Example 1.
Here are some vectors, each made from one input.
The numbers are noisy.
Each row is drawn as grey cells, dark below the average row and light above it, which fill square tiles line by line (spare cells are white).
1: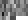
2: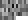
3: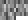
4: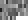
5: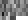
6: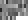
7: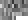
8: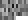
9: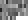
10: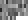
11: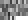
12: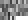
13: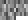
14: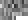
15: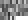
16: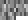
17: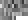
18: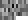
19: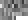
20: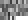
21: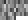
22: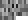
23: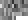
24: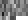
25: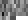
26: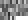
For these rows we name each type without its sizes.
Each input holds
a label.
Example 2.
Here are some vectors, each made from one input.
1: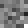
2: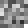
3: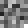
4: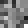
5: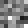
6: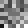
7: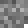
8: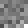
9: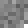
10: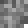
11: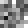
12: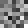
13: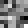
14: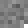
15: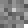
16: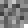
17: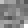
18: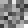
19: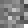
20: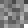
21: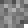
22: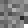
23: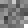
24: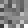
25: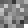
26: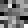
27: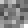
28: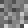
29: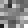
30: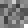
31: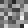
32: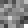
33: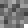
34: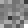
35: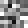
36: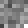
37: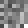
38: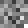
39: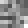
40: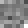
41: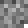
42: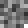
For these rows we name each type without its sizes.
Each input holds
a node of a tree.
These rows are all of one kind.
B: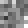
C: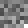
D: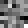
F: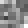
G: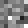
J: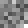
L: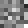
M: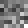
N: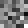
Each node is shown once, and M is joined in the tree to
C.
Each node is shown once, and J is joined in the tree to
B, C and D.
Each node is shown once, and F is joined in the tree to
B.
